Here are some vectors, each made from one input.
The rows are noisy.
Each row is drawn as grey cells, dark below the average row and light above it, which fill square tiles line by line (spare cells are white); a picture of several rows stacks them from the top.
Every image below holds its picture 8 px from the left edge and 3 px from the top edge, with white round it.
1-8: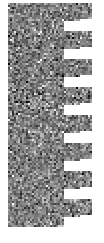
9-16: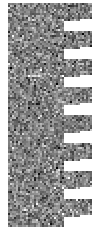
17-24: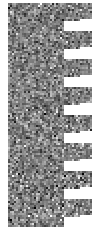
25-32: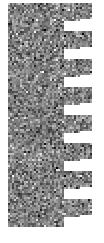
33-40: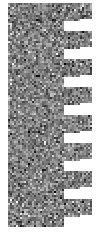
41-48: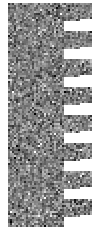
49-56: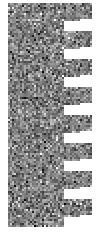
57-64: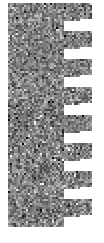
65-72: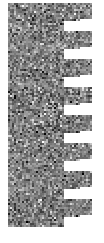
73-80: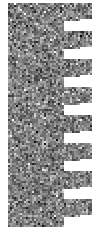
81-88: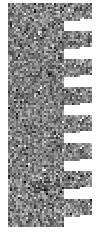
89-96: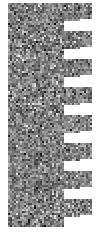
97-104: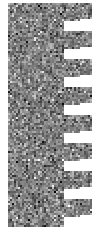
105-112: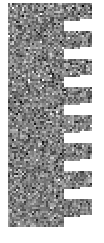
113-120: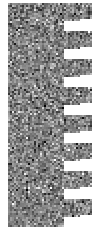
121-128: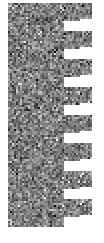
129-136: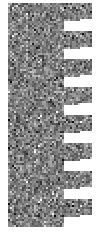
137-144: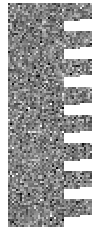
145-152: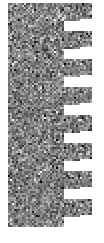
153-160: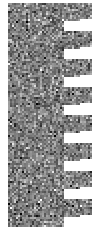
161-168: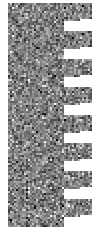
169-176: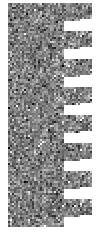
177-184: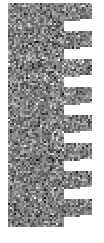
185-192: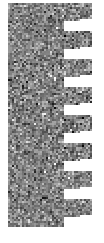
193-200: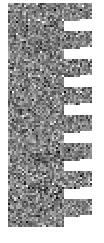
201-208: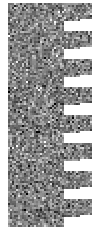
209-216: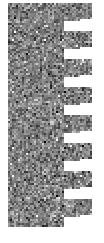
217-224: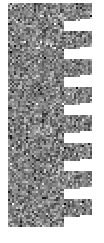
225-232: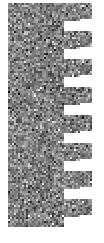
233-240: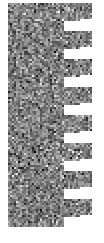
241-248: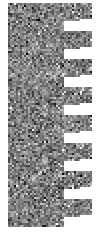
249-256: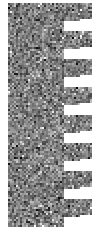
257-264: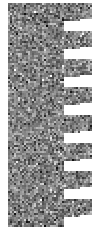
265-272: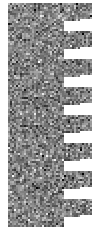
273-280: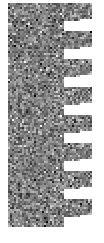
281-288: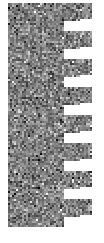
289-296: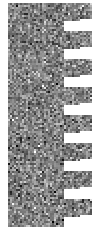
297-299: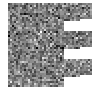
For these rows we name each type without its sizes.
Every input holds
a point on a circle and a label, together with either a point on a circle, or four true/false values.
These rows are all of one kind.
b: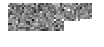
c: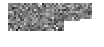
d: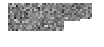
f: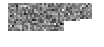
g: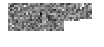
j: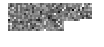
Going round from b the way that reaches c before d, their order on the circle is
b, c, g, j, f, d.
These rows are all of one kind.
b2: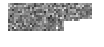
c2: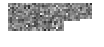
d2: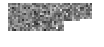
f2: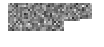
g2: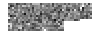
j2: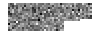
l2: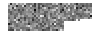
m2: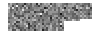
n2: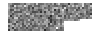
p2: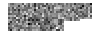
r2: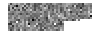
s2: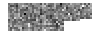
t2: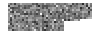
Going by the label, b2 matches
f2, g2, n2 and s2.
